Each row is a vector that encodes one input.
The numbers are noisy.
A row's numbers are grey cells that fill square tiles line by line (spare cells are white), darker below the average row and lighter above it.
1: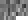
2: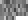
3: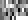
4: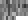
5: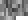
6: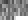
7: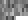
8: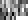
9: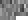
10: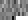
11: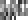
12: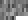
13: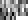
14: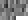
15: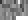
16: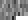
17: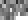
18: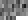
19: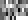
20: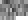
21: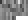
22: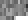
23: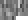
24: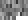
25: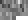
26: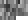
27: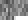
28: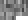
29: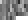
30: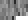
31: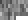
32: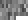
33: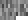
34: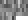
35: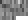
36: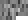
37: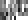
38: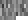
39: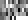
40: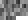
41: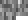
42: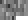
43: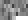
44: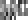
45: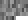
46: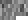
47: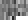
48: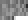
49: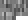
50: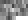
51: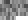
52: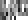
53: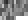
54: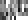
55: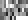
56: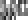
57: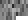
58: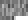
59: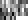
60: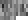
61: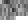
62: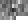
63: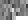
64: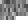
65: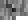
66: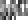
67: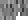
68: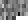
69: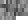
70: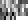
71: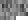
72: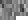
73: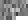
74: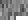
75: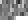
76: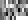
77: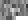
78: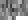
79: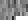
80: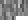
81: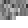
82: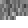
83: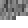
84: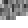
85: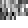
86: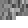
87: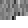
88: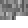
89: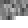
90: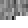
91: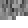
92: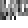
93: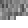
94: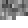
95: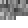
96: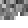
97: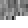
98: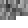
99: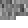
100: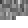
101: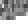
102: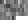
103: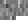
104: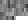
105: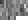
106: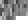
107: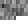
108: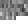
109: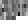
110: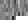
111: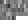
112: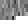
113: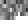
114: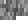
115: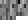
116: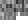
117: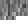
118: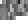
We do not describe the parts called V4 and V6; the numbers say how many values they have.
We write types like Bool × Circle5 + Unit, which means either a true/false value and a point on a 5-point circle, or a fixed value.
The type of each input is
(Label7 + Tree8) × V6 + V4.
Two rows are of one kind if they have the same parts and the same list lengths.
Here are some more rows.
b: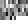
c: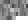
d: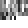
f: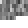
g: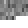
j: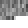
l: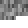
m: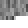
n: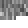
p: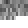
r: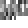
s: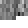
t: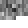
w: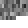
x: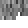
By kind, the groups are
b, d, r
c, f, g, j, l, m, p, s, w
n, t, x

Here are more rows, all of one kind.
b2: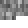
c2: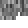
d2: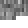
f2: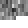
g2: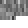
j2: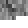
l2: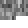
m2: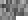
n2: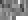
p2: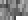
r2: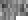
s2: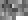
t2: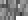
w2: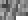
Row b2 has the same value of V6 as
d2, g2, l2 and n2.
